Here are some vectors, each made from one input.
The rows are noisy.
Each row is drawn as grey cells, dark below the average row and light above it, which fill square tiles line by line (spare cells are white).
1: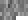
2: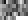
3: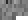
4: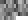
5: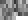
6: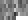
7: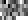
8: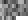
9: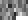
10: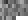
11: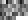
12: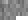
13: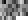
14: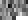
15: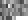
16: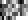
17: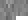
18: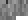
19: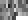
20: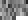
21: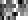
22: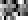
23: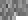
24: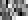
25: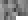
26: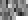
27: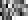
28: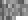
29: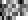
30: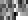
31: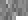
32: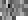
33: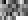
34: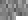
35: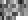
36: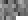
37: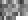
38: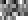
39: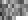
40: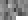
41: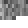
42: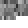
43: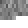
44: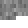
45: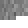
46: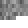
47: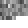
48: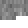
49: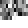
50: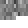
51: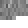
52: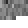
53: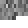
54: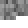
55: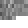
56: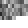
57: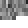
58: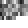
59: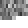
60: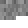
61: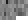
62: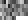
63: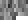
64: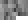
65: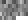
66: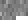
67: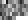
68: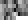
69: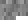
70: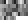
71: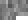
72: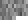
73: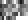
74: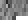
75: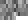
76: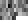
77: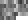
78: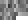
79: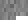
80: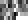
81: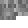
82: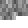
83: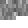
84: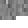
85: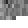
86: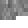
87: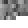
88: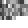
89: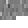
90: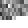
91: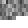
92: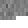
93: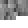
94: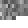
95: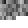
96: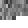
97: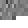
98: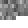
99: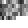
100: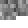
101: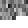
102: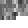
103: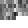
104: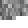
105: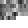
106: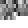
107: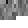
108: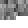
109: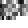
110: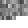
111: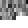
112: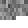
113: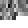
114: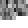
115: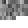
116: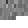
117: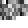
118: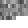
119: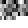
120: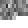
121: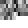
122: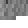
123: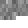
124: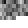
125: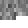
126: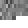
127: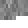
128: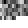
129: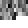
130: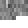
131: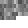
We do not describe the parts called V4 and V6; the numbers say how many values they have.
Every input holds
a value of V6, together with either a point on a 5-point line, or a true/false value and a value of V4.
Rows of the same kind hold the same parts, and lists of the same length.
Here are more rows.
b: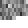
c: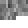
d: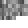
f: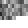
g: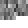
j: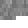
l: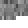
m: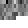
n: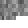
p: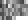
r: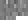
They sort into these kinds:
b, c, d, f, j, n, p, r
g, l, m

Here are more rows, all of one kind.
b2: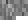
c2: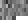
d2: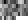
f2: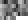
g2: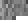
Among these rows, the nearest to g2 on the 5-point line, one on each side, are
c2 and f2.
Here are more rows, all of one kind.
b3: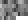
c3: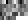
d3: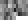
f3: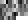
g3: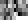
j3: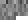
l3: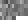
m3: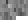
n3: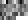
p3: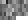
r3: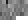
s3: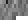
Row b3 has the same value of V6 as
d3, j3 and m3.
